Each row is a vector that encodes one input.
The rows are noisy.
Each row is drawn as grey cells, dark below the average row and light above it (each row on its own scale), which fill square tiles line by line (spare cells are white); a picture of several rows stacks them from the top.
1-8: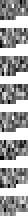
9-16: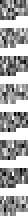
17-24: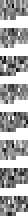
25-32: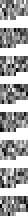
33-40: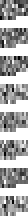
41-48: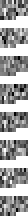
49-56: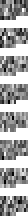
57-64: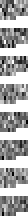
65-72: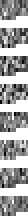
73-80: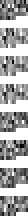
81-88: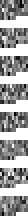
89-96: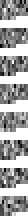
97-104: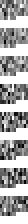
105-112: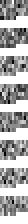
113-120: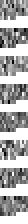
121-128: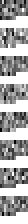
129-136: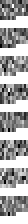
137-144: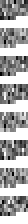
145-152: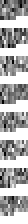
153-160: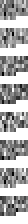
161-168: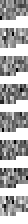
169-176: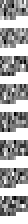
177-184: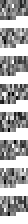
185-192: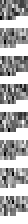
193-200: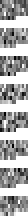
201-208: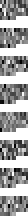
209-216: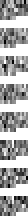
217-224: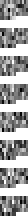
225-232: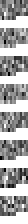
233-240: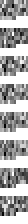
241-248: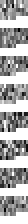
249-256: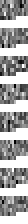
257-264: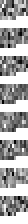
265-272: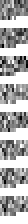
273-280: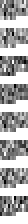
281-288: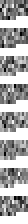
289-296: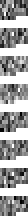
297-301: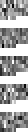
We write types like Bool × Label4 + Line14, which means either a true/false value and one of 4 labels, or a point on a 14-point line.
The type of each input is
Circle6 + Label7 × Label7 + Unit.
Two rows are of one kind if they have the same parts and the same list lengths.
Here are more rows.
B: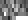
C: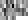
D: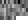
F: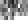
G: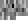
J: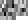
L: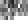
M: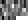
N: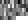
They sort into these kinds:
B, D, M, N
C, G, J
F, L

